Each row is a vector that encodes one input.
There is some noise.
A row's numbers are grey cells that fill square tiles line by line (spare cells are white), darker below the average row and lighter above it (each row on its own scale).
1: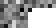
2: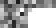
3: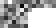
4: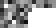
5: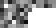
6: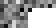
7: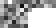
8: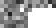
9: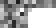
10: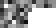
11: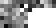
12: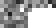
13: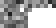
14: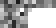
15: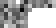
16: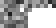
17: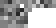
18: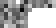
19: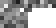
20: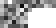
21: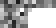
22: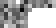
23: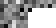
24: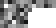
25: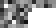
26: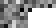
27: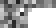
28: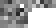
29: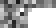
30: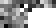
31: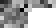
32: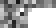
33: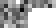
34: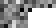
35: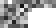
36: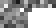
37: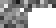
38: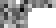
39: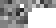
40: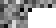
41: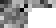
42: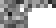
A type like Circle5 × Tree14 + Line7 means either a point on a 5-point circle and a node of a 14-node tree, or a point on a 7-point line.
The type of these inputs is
Bool × Circle5.
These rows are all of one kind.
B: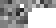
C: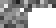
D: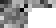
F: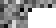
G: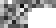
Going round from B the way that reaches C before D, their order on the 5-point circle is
B, C, F, G, D.
